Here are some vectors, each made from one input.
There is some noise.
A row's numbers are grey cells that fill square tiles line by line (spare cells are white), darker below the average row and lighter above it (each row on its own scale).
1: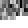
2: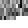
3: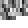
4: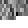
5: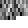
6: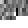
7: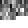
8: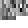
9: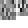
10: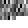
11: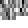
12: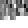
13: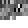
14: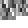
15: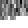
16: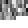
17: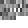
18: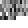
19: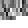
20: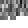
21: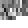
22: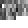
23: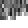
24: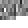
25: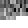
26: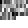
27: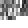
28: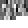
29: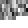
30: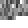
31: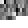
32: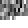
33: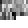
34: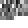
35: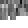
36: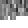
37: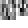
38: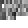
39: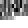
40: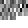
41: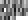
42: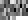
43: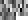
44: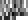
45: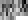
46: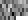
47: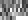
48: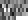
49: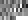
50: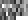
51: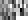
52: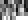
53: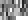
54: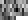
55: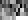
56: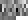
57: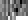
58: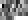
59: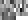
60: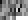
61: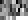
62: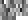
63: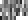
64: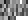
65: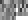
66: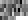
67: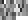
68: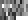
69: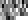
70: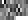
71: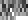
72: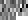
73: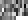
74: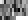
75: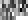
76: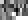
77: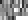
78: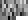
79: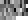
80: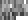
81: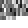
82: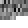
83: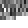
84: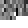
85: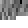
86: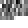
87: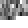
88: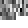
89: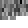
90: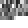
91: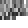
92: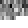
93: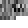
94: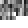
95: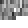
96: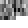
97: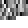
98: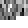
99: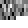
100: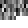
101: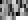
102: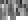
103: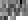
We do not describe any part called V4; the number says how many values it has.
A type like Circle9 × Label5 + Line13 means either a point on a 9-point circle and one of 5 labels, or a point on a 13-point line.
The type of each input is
List2(Bool × V4).
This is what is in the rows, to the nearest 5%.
All of them are lists of up to two items, each a true/false value and a value of V4: about 5% are empty, 30% hold one and 65% two.
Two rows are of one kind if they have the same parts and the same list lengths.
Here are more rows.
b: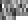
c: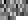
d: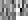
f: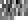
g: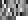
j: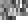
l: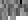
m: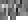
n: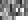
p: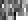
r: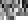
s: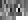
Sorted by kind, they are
b, c, g, l, m, n, p, s
d, j, r
f

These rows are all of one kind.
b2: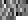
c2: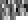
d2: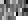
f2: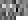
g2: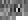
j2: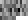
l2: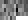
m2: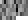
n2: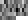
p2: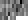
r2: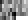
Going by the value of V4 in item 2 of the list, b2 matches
d2, f2, l2 and p2.
